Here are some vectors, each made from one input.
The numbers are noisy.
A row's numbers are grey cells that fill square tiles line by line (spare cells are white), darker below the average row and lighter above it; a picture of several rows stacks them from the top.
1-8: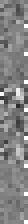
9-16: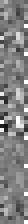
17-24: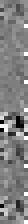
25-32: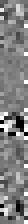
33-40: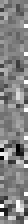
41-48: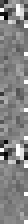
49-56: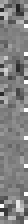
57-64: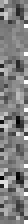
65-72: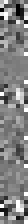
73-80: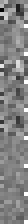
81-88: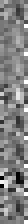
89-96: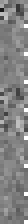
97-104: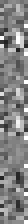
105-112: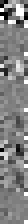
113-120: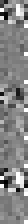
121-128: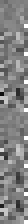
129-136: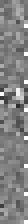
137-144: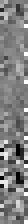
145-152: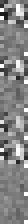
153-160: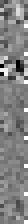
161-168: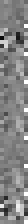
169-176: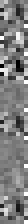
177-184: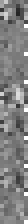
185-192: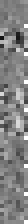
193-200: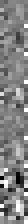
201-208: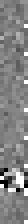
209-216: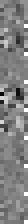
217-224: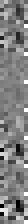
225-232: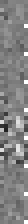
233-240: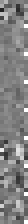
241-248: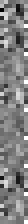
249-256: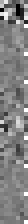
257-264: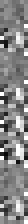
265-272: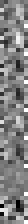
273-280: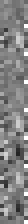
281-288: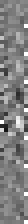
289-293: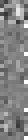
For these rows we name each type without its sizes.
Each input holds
a point on a line and a true/false value.
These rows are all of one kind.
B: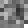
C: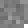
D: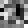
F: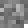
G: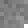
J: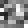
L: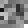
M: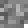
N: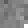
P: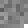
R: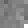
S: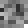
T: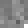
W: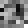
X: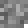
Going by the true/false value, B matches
D, F, P and T.
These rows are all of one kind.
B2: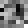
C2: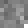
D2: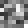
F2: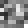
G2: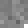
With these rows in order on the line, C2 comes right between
B2 and G2.
